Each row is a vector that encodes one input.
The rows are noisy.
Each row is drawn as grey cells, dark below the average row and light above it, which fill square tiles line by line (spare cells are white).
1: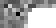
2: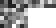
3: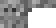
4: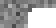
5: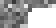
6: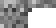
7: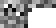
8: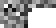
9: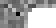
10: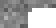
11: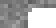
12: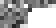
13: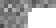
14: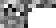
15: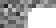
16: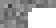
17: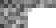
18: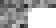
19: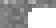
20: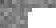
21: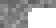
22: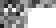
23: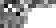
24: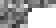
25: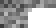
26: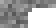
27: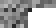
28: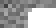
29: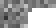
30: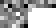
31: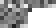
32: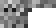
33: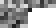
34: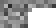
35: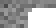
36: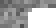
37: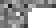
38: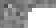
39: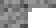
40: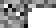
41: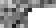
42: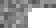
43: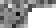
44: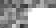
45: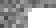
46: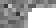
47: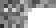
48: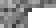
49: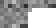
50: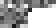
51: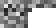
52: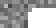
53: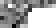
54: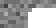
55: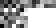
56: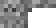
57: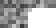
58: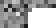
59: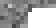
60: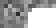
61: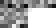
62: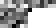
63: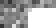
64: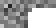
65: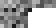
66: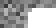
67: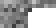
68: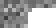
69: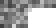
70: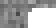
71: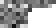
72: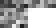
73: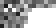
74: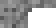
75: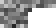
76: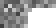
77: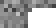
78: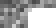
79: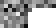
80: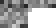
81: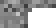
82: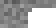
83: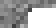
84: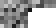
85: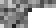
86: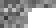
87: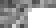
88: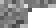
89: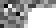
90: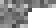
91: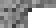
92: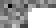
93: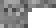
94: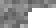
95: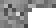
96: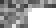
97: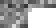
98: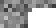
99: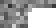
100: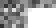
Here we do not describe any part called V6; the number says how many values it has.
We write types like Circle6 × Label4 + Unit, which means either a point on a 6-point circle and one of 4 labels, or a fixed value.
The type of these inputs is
Line7 × (Line7 + V6).
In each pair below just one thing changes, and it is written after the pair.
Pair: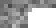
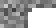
the value of V6
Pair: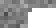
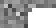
the value of V6
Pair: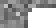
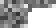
the value of V6
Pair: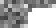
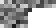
the place on the 7-point line
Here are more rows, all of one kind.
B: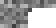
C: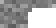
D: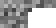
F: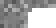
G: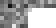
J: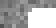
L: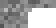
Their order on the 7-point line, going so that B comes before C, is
B, C, F, J, L, D, G.
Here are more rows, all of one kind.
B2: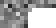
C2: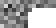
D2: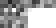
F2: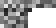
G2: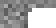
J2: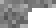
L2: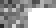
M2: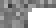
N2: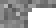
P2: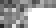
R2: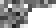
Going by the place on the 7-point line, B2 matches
L2, M2 and R2.
